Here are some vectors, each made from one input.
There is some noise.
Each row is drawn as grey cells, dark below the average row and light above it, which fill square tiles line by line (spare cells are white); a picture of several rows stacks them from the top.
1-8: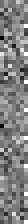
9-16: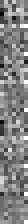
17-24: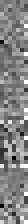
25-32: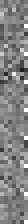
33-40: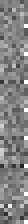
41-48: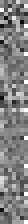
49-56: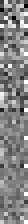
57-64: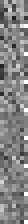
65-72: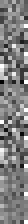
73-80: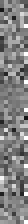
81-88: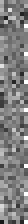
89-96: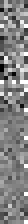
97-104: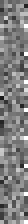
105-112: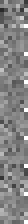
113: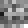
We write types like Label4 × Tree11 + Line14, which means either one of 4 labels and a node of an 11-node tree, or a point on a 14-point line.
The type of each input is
Bool × Bool × Bool + Line5 × (Tree9 + Unit).
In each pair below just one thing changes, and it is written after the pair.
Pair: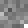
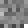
the place on the 5-point line
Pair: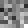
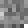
the place on the 5-point line
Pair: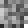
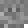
the place on the 5-point line
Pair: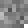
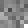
the place on the 5-point line
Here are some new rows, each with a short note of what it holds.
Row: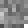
a point on a 5-point line and a node of a 9-node tree
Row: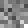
a point on a 5-point line and a node of a 9-node tree
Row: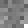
a point on a 5-point line
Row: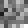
three true/false values
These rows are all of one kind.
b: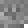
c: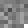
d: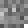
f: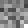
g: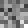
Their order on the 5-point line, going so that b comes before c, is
f, d, g, b, c.
